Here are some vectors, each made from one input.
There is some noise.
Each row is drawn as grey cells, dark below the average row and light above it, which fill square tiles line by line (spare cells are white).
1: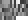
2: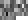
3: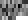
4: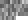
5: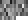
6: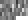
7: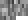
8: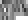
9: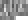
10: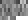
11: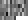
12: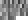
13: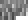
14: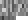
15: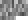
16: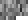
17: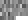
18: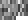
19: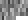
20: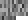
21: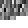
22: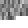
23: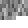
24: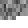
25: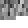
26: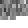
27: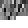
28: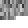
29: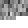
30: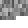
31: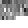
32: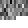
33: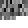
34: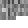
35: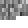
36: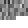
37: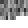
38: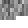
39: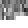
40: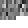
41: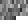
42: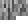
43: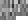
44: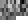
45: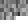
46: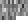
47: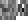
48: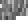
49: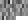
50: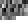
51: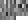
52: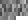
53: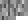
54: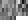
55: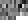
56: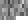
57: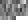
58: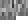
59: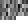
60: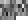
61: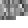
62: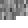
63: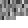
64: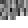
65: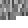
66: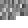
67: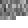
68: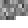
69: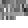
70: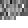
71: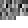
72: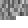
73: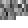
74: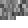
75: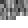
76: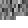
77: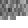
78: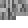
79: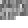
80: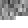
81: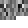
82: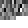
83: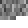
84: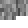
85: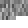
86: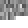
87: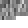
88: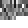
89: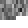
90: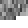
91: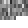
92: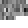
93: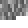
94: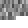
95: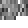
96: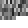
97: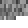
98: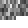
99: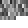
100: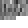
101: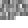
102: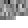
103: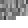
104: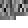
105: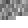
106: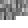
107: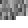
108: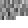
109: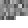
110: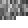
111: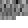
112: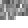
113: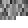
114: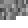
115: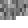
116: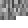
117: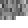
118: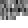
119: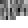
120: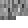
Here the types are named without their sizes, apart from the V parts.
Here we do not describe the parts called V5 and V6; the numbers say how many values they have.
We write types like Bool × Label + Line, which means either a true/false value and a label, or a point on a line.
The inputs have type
Bool × (Tree + Unit) + V5 × V6.
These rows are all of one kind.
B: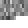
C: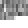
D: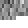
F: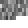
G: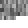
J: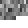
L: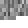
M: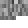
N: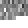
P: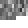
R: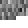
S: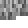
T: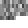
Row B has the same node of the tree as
F, P, R and T.
